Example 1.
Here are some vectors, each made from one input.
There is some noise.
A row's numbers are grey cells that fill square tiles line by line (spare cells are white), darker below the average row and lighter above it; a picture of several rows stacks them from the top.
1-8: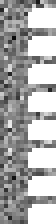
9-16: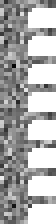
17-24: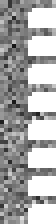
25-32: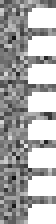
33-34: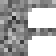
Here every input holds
one of 7 labels.
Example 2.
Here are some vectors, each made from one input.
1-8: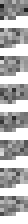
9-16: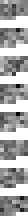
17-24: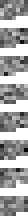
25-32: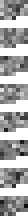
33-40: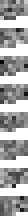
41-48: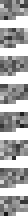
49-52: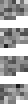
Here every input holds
one of 10 labels.
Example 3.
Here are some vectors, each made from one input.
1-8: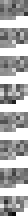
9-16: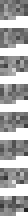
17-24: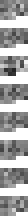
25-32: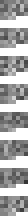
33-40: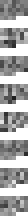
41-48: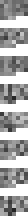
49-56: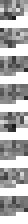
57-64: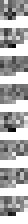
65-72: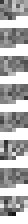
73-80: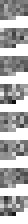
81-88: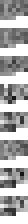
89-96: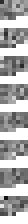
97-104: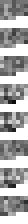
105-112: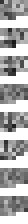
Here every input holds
three true/false values.
